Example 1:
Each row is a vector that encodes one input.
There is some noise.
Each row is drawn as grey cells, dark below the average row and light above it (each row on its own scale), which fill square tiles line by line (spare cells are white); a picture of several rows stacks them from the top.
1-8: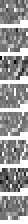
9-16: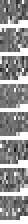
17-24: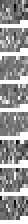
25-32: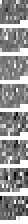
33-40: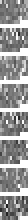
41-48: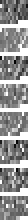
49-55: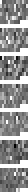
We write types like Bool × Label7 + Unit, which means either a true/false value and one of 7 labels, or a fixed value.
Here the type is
Label10.
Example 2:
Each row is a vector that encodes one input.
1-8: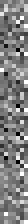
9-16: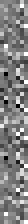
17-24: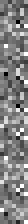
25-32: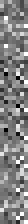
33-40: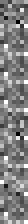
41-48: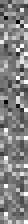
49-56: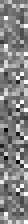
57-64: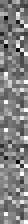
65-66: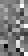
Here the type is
Circle10.
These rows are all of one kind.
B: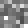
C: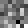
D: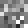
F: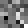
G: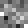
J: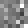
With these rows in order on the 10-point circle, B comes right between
C and J.
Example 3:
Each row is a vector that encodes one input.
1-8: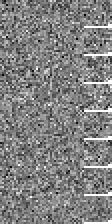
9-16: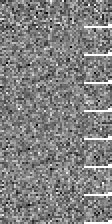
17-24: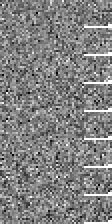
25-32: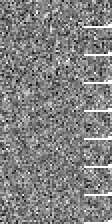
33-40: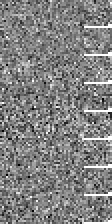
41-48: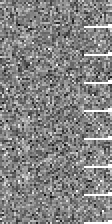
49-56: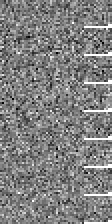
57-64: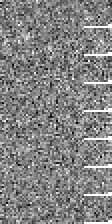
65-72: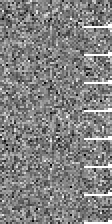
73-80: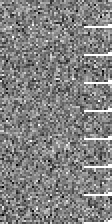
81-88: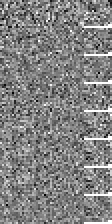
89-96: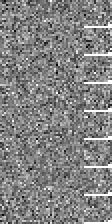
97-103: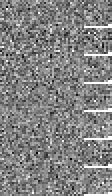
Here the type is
Circle8.
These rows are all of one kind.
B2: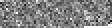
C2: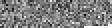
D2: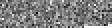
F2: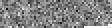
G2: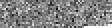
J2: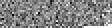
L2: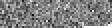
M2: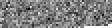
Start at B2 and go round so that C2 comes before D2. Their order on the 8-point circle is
B2, L2, J2, G2, F2, C2, D2, M2.
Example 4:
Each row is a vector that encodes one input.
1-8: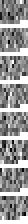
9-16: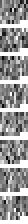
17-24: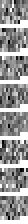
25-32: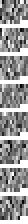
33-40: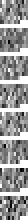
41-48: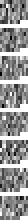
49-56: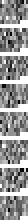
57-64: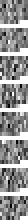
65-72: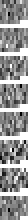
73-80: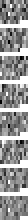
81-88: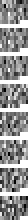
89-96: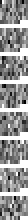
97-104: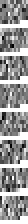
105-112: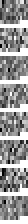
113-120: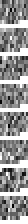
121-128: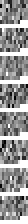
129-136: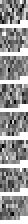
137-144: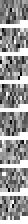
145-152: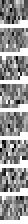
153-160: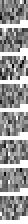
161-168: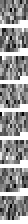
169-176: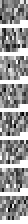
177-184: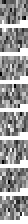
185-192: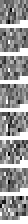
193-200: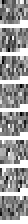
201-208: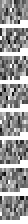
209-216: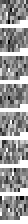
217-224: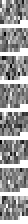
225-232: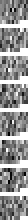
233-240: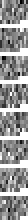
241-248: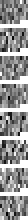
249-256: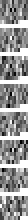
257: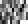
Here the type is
Label12.
